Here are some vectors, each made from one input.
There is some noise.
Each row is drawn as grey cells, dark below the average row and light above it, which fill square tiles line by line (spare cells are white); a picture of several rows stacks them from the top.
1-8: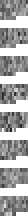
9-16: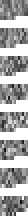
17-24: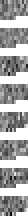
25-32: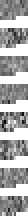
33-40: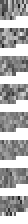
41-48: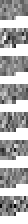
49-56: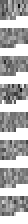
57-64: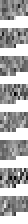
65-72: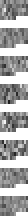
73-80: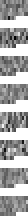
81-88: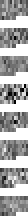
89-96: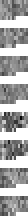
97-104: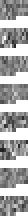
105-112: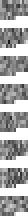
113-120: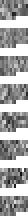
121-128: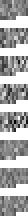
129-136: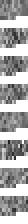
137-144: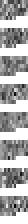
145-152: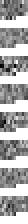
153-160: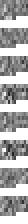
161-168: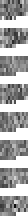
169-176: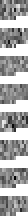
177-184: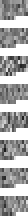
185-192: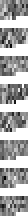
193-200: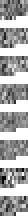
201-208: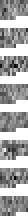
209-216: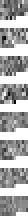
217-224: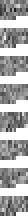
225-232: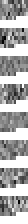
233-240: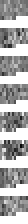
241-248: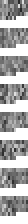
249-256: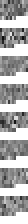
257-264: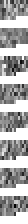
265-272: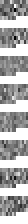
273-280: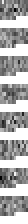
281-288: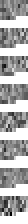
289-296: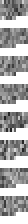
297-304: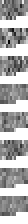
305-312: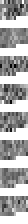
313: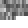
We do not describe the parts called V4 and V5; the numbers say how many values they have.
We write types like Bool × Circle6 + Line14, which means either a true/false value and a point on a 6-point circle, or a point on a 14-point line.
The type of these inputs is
Line8 + List2(Line11) + V4 × V5.
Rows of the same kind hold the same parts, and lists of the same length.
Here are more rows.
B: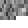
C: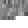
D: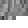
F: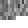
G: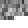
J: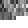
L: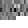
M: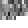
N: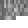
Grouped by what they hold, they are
B, C, D, G
F, N
J
L
M

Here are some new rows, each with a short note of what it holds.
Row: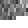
the empty list
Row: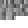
a list of one item
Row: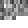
a list of one item
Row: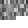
a list of one item
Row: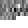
a value of V4 and a value of V5
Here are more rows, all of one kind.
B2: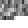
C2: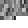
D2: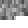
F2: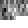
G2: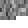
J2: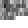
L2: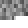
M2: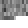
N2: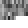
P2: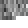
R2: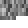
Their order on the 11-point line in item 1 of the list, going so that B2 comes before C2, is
J2, P2, M2, N2, G2, B2, R2, D2, C2, L2, F2.
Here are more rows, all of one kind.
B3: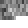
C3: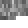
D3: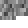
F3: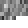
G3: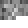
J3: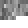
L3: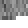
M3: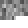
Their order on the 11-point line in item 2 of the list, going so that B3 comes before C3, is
F3, L3, B3, C3, G3, D3, J3, M3.
